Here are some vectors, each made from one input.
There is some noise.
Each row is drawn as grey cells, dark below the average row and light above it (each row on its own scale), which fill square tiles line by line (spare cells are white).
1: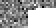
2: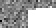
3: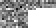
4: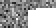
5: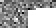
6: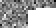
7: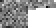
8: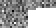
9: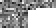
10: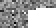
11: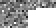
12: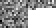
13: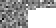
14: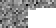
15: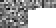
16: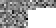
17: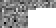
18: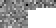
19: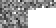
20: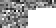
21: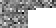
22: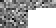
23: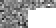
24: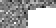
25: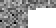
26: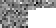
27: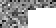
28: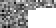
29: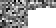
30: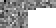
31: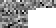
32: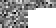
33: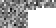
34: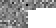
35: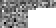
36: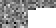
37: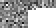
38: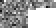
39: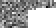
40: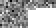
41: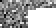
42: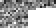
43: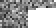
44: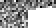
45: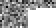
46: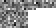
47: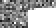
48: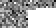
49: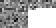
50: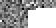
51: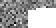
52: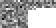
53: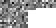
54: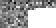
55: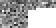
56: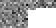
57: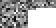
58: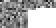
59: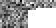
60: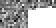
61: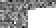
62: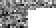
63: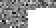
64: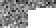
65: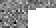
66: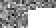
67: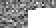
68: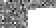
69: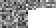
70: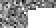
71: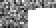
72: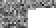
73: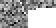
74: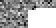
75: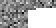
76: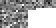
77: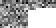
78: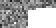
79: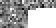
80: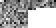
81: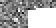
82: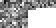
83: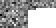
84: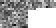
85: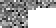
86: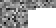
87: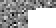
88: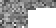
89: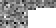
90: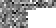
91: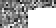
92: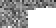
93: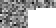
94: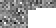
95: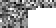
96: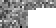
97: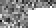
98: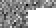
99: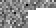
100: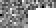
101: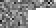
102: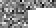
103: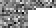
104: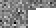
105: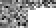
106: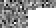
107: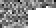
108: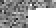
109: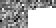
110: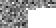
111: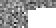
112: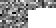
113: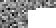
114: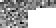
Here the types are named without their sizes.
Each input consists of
a node of a tree, together with either a label, or a point on a line.
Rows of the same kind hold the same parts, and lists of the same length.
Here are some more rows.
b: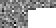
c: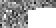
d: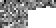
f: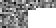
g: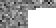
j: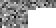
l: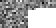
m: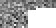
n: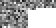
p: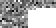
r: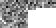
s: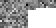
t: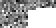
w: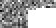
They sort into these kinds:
b, d, g, j, m, n, r, s, t, w
c, f, l, p

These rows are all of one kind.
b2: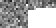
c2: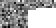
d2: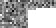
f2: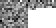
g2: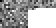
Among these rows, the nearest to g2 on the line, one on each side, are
b2 and f2.
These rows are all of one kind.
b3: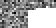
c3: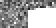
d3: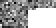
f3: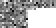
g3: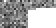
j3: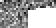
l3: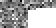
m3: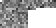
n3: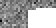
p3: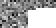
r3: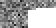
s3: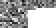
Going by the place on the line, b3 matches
c3, j3, r3 and s3.
